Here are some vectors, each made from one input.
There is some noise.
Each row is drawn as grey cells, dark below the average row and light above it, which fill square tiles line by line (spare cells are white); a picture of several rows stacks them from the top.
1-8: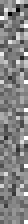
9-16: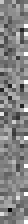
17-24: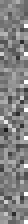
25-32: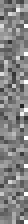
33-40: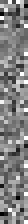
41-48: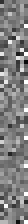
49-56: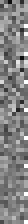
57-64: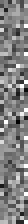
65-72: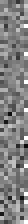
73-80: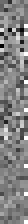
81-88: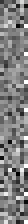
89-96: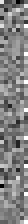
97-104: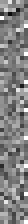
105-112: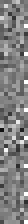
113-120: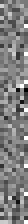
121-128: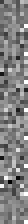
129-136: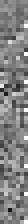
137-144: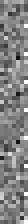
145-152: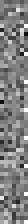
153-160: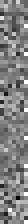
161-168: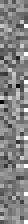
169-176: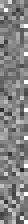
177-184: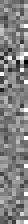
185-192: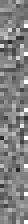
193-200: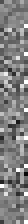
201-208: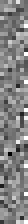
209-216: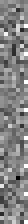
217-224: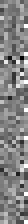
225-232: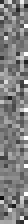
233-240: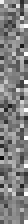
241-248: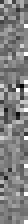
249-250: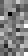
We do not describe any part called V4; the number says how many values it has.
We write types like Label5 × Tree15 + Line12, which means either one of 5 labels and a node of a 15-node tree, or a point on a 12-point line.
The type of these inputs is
List2(Line5 × V4 + Line10).
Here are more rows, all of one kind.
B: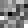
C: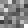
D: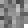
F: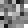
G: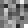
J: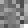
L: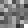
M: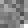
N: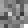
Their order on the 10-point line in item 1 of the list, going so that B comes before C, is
G, J, M, N, B, L, D, C, F.
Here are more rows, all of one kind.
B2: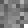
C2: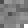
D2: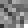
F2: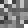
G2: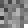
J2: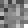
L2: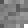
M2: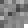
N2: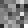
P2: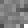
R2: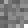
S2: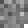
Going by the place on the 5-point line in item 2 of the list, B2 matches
F2, M2 and S2.
